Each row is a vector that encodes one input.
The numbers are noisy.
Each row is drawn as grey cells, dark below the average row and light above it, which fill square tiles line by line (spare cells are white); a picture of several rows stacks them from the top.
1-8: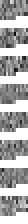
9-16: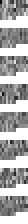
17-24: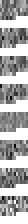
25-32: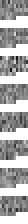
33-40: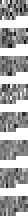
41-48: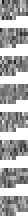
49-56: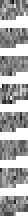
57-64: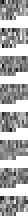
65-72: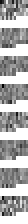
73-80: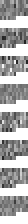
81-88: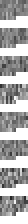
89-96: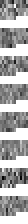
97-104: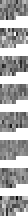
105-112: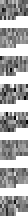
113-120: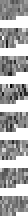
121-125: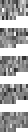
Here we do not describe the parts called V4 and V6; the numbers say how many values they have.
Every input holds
a value of V4, together with either one of 5 labels, or a true/false value and a value of V6.
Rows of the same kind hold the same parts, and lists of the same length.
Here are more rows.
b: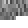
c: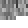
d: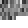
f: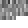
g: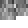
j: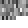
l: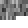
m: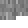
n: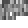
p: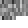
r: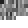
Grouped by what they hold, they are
b, j, l, r
c, d, f, g, m, n, p

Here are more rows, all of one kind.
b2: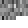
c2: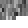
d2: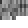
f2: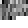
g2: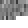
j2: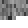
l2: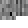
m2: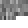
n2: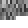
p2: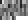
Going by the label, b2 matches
c2, f2 and l2.
